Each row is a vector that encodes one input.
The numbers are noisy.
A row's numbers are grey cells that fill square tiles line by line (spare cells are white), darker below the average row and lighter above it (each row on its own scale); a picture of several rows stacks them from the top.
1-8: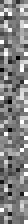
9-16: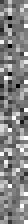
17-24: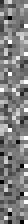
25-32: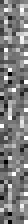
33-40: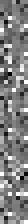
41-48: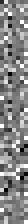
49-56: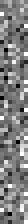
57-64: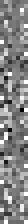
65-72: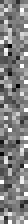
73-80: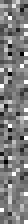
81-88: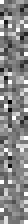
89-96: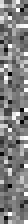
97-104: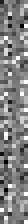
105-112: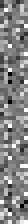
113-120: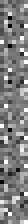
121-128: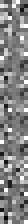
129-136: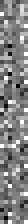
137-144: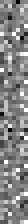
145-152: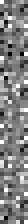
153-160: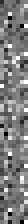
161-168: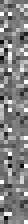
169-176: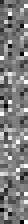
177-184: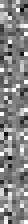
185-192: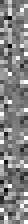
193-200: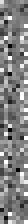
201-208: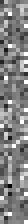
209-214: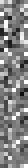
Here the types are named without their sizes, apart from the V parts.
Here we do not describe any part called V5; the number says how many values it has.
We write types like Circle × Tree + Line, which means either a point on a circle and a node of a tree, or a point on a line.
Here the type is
(Bool × Bool × Bool + Unit) × V5 + Line.
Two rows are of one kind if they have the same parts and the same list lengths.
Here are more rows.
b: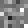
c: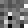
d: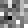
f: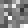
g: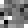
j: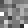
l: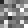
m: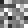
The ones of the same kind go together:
b, d, j, l, m
c
f, g

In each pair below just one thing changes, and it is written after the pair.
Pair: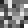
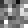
the value of V5
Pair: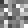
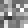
one of the three true/false values
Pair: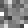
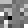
the value of V5
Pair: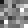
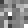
the value of V5
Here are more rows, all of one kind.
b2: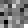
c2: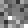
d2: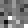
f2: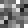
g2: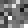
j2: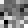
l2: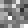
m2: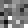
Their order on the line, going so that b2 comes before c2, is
f2, l2, g2, b2, m2, d2, c2, j2.
